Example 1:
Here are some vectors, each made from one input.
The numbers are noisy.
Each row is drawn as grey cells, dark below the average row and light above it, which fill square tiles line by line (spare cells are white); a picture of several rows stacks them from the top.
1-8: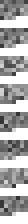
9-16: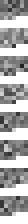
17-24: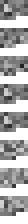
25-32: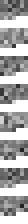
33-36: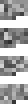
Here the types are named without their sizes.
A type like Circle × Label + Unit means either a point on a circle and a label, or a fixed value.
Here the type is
Circle.
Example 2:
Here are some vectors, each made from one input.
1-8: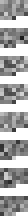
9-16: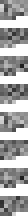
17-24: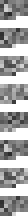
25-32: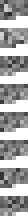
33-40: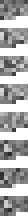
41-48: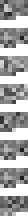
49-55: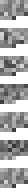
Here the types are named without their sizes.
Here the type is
Circle.
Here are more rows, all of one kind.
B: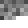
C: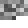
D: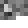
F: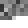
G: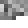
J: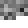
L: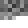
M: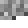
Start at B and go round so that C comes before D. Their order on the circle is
B, G, C, M, J, D, F, L.
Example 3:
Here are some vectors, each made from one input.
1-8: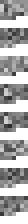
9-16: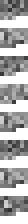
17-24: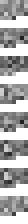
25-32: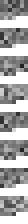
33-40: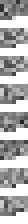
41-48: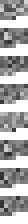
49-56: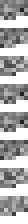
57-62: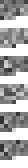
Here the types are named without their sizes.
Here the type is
Circle.
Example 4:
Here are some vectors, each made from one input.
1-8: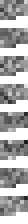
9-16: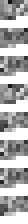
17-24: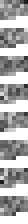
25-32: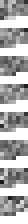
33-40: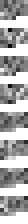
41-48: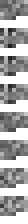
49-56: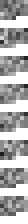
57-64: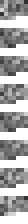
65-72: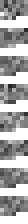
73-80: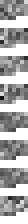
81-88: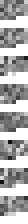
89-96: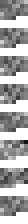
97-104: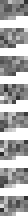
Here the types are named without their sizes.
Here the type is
Bool × Bool × Bool.
